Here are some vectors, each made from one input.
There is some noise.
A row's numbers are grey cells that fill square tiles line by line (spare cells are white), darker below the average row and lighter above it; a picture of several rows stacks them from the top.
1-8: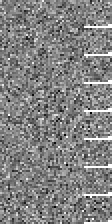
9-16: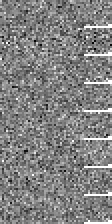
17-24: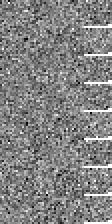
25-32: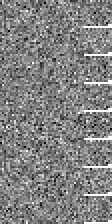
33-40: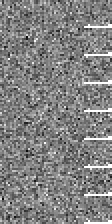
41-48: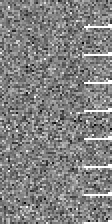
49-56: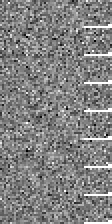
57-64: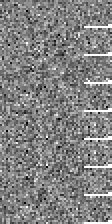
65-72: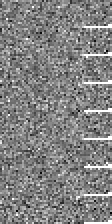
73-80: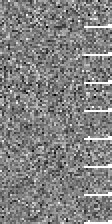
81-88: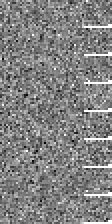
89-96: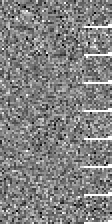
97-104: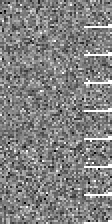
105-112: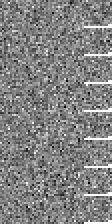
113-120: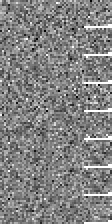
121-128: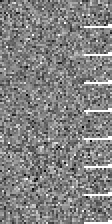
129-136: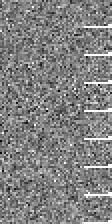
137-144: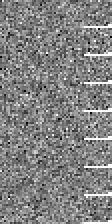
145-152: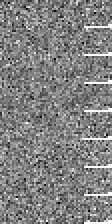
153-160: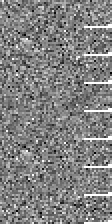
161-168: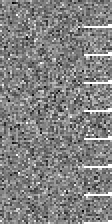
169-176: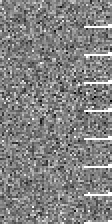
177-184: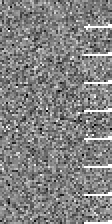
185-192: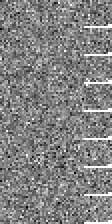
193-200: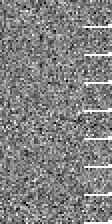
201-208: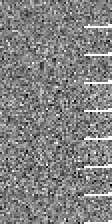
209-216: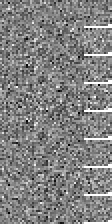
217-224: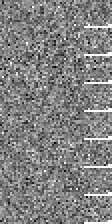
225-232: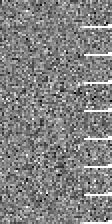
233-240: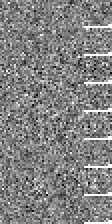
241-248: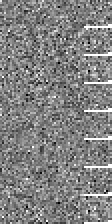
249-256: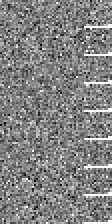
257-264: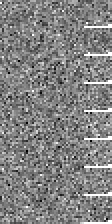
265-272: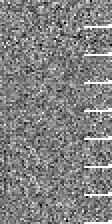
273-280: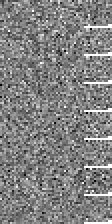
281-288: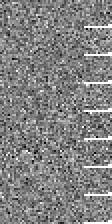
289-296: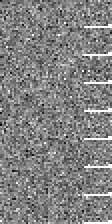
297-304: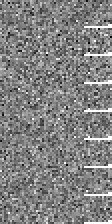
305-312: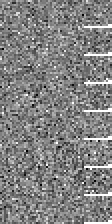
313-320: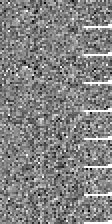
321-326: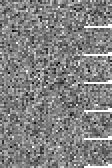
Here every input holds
a point on an 11-point line and a true/false value, together with either a fixed value, or a node of a 15-node tree.
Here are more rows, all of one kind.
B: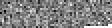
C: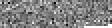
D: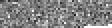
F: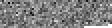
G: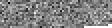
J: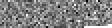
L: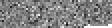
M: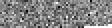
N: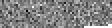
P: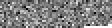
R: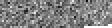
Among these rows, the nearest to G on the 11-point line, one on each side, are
F and R.
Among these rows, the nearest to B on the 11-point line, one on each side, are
D and P.
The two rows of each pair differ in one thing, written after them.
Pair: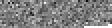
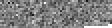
the node of the tree
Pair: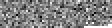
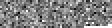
the true/false value
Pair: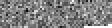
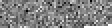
the true/false value
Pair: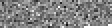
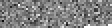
the node of the tree
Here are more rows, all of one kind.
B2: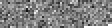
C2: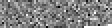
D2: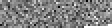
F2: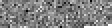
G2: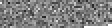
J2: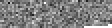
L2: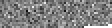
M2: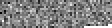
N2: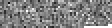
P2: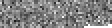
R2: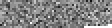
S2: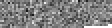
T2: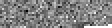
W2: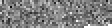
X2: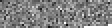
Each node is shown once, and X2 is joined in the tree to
C2 and J2.
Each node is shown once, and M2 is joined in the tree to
L2.
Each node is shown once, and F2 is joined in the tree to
S2.
